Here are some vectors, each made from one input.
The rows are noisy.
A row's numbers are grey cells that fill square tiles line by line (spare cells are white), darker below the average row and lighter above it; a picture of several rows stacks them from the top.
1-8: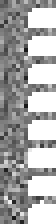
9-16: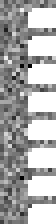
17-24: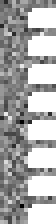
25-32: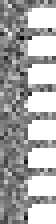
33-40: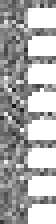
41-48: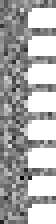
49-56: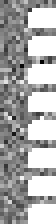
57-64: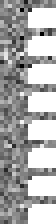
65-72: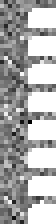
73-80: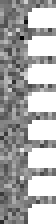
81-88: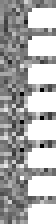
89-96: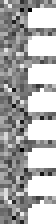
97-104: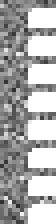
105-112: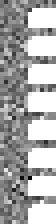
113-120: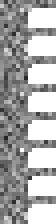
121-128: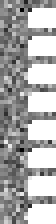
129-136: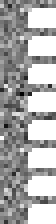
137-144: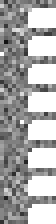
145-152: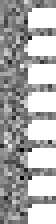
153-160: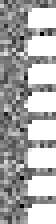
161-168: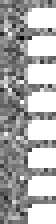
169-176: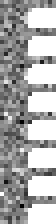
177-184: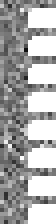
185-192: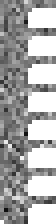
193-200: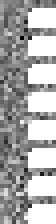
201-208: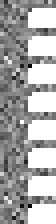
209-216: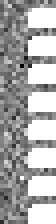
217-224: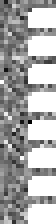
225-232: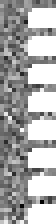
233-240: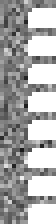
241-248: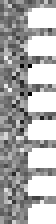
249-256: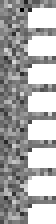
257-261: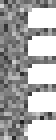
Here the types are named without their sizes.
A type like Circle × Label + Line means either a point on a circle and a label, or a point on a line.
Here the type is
Bool × Bool × Bool × Bool + Circle + Unit.
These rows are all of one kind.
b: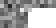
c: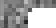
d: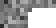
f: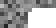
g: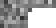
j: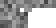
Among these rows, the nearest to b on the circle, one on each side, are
f and j.
